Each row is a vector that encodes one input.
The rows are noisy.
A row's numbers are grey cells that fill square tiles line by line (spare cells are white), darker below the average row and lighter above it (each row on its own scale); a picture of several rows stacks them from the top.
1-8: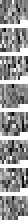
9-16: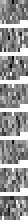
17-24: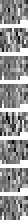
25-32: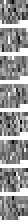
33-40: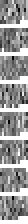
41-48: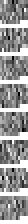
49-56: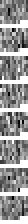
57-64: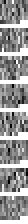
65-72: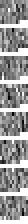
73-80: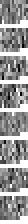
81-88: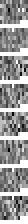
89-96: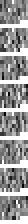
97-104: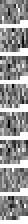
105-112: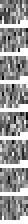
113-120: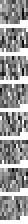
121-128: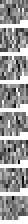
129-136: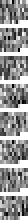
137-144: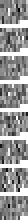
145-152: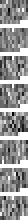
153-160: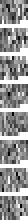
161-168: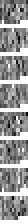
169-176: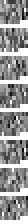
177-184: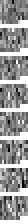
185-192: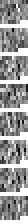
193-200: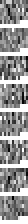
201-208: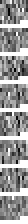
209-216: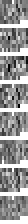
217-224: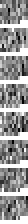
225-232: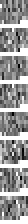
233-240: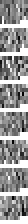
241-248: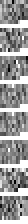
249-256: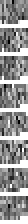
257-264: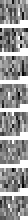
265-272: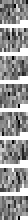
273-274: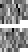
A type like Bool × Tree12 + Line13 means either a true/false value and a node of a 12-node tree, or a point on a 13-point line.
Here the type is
Bool × (Circle16 + Tree7).
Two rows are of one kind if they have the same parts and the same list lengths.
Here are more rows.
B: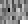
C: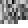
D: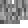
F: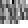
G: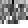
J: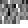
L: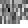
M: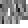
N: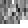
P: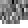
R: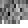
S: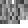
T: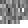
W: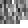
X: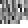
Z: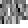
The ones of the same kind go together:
B, D, J, L, N, R, S, T, W, X
C, F, G, M, P, Z

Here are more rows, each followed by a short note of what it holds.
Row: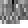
a node of a 7-node tree and a true/false value
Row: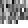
a node of a 7-node tree and a true/false value
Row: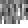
a point on a 16-point circle and a true/false value
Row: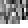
a node of a 7-node tree and a true/false value
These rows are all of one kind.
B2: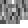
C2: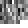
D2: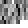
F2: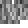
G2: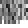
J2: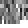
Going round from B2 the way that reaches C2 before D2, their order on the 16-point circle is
B2, F2, C2, J2, G2, D2.
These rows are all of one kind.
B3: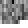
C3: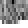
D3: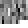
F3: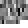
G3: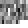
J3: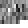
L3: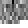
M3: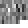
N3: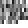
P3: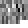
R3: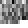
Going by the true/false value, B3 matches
C3, L3, N3 and R3.
